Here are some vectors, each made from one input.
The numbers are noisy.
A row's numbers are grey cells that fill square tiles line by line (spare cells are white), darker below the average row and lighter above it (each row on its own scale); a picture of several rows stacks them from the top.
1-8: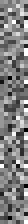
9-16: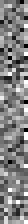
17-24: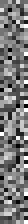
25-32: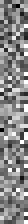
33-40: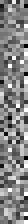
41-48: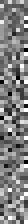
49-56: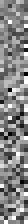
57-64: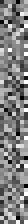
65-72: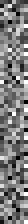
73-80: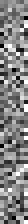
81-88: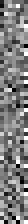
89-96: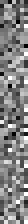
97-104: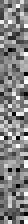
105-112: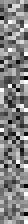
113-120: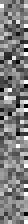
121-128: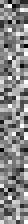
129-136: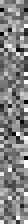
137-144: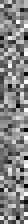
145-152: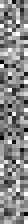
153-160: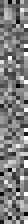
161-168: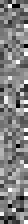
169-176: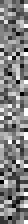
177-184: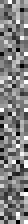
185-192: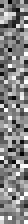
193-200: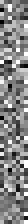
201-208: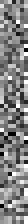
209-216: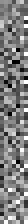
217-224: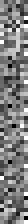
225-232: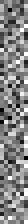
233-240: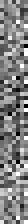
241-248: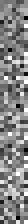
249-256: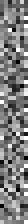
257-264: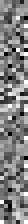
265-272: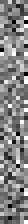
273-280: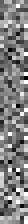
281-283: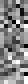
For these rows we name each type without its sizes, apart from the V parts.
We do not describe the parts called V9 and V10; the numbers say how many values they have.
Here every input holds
a label and a value of V10, together with either a node of a tree, or a value of V9.
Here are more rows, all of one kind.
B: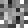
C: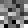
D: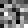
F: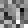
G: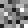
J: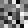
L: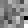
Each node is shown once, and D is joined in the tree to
B, G and J.
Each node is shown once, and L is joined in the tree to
B.
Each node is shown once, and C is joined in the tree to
G.
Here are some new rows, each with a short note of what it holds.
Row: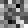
a label, a node of a tree and a value of V10
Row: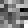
a label, a value of V9 and a value of V10
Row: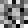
a label, a value of V9 and a value of V10
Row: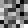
a label, a node of a tree and a value of V10
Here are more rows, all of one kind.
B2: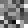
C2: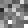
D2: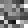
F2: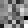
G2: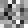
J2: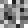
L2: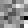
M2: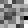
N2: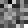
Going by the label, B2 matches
D2 and F2.
